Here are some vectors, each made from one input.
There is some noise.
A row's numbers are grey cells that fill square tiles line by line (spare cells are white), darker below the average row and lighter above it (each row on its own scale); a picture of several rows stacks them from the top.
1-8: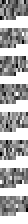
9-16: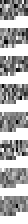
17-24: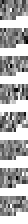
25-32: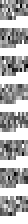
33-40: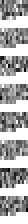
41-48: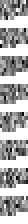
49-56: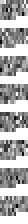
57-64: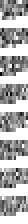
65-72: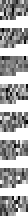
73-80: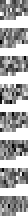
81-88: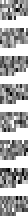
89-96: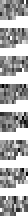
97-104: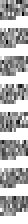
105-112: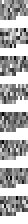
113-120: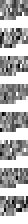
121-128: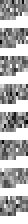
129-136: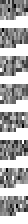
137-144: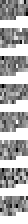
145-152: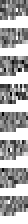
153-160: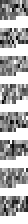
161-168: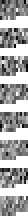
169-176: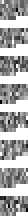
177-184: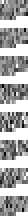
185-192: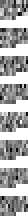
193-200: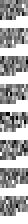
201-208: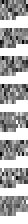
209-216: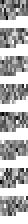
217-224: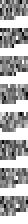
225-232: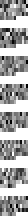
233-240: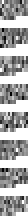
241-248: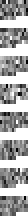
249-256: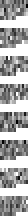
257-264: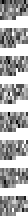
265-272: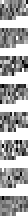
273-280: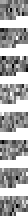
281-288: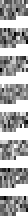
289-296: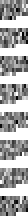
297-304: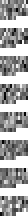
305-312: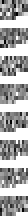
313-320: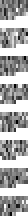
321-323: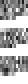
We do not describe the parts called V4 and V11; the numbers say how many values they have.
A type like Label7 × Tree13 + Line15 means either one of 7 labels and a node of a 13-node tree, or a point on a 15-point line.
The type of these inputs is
(Bool × Circle10 + V4 × V11) × Label6.
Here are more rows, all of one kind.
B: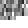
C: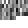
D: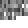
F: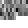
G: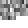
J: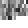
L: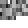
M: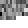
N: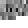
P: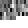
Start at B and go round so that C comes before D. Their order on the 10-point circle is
B, C, N, P, M, F, L, G, J, D.
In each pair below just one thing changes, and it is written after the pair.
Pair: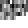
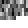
the value of V11
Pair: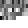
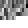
the value of V11
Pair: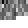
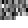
the value of V11
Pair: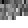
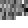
the value of V11
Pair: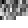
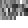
the value of V4
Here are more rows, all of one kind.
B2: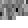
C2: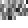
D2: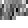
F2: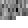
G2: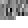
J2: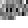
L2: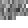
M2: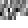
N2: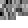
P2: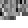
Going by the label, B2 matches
C2, F2, L2 and M2.
